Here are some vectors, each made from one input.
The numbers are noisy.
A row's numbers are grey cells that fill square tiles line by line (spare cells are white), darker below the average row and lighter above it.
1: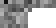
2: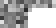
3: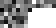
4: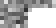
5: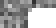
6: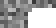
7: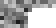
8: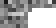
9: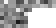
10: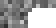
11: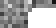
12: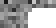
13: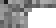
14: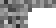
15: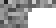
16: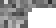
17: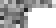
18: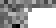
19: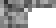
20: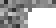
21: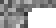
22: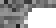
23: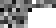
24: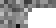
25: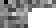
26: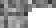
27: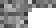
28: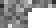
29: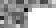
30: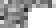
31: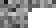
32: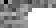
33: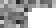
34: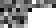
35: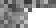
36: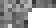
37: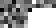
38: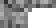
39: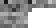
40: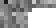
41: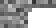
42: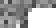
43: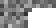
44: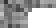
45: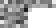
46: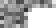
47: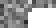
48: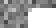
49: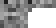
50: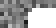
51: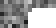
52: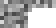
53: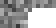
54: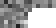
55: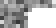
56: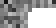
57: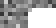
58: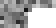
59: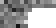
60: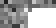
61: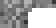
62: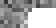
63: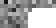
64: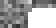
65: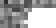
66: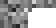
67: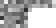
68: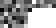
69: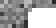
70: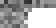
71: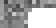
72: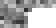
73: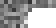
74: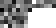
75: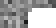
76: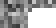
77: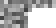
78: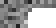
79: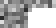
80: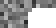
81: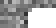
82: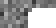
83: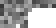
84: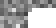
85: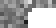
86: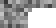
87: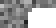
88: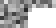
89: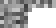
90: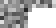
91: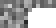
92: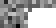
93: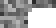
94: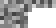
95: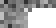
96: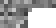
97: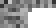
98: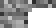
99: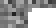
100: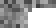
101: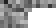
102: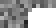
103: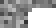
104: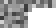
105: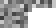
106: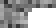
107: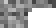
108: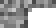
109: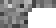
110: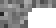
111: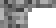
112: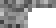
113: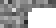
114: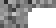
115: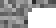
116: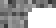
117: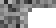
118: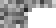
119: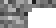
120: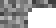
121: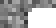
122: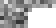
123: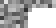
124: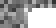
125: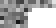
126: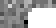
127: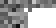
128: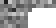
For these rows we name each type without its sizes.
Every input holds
a list of points on a line.
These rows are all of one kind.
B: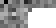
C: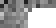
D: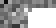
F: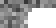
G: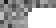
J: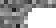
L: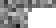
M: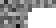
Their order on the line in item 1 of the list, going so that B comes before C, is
D, L, M, B, J, F, G, C.
